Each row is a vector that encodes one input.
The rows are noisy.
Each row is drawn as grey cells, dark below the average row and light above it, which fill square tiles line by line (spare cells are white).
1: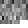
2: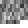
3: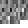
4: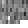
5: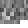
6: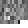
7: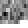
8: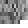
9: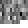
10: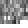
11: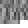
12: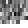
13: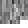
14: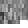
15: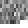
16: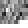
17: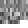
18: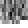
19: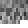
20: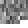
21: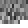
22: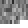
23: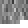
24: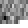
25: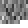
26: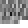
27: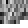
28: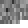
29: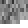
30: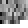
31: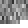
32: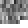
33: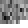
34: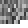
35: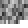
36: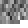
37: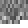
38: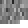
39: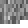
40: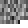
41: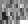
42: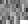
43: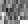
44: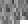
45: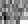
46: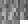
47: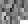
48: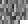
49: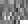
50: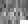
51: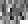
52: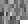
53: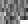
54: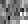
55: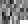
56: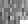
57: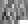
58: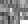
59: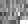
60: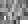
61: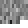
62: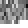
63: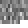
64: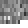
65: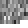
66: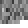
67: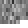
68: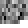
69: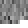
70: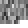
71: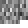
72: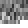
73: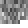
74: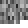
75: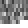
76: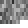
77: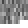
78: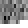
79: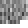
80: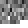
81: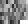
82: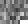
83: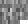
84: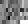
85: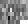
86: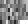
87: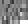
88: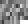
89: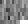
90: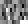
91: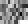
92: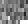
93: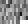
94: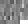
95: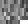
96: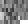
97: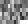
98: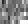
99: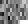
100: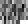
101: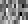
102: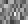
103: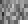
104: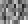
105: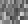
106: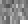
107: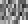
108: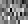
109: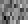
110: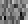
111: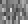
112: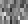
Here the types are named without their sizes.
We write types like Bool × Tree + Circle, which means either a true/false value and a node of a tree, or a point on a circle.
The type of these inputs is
(Bool × Bool × Bool × Bool + Circle) × Line.
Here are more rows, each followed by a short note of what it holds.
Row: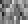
a point on a circle and a point on a line
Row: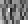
a point on a circle and a point on a line
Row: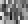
a point on a circle and a point on a line
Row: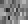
a point on a line and four true/false values
